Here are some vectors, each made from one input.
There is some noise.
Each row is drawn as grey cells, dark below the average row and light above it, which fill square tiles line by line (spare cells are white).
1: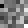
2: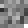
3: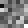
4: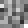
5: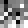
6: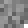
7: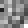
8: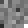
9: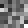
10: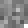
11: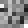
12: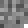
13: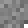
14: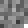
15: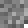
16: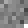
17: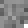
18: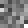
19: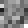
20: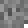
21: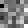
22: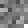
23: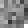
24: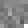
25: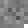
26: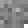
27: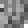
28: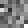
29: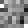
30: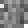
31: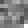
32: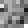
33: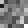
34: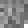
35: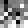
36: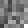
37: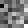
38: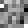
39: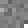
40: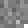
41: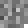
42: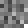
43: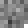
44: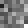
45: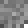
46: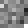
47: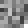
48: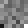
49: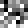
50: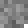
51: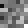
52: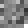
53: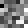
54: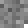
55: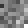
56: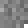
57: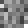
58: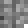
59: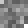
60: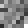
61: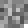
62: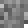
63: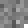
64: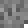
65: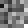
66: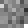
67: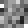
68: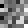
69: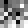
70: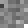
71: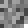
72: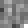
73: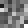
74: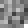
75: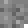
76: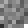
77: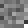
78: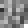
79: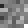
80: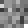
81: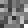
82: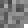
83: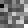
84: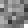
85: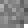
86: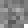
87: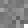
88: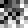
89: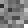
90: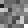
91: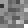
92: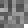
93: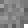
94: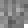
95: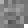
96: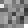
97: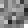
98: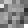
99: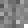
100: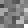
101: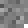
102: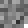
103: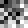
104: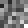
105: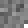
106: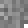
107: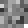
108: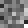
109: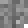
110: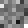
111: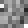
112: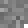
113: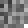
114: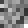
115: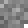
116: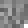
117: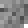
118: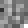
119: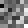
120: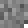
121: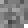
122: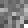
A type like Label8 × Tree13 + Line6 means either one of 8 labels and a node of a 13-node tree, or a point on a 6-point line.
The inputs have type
(Bool × Bool × Bool × Bool + Unit) × Tree14 + Unit.
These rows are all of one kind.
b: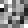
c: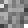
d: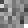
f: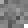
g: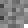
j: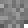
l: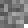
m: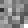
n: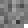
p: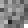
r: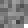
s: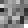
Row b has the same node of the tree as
g and m.
